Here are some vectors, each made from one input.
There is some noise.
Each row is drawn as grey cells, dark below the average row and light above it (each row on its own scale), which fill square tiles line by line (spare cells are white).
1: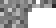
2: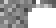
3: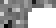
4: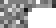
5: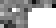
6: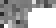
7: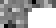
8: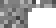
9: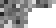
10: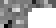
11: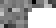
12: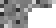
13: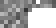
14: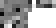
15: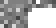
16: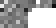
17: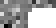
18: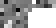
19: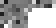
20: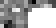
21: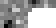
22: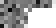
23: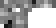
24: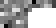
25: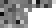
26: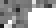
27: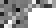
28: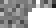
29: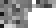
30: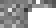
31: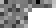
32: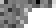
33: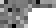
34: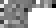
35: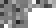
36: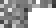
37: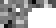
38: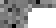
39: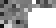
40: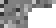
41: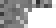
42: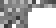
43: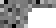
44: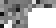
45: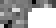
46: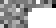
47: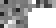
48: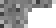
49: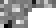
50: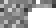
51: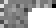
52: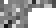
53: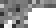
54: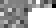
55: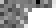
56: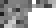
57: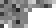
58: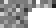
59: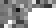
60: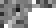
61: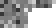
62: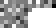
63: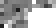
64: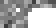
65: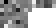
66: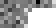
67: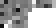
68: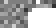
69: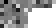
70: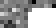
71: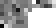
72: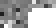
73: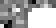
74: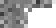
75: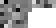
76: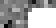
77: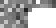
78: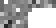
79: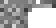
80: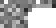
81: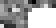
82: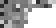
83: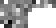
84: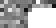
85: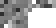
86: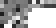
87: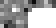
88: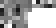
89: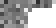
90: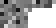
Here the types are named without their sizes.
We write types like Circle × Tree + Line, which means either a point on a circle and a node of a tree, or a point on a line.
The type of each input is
Bool × Line.
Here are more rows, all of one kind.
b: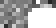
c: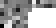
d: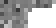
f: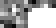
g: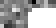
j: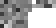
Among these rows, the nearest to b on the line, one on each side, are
d and g.
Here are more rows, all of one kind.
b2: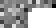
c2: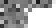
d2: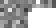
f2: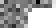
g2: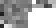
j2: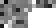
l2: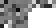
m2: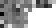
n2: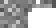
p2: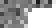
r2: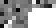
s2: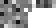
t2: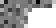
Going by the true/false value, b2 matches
d2 and n2.
